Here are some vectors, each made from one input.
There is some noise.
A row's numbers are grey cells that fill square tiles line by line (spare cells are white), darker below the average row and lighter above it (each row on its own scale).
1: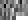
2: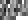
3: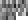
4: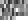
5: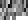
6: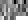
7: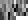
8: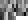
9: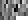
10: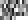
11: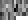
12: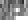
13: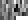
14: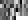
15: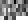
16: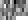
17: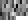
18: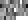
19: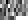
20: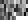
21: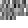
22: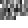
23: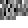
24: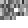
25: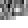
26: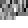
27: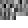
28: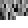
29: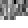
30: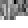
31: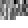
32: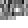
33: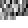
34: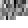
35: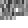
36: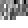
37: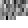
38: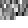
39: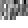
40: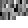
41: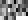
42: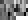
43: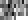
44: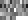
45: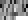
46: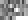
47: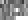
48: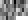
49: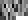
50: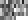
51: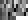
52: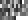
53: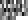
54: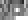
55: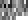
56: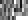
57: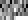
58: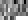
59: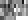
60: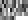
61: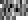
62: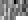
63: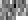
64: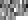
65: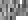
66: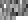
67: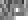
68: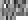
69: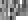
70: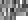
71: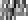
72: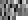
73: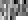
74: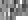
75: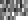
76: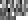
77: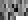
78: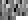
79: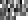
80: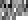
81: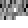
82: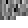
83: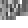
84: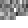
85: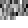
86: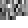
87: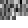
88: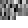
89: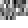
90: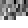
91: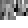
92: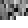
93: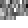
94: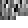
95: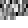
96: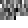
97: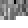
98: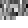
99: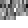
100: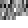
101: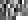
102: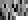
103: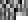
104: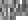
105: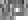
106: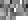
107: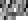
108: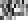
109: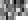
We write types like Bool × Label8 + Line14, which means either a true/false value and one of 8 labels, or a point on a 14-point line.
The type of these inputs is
Bool × Bool × Bool + Line8.
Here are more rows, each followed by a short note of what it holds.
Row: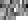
three true/false values
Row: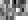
three true/false values
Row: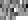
three true/false values
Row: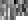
three true/false values
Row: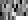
a point on an 8-point line
